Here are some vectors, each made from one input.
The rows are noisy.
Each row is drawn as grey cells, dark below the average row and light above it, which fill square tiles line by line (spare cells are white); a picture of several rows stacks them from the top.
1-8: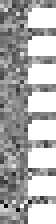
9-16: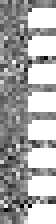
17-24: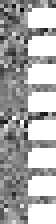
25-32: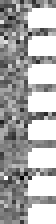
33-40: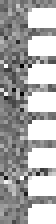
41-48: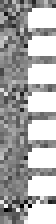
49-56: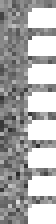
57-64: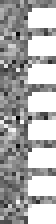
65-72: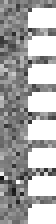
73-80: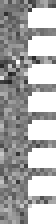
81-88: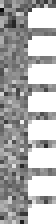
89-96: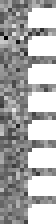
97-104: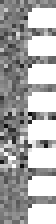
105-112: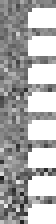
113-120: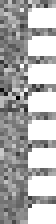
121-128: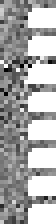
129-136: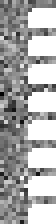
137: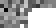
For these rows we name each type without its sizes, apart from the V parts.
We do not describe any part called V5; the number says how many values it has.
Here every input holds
a list of items, each a true/false value and a value of V5.
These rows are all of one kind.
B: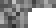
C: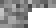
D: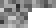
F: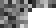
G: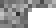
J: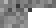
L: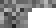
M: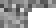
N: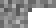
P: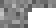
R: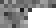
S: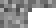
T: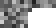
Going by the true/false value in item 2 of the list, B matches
G and L.
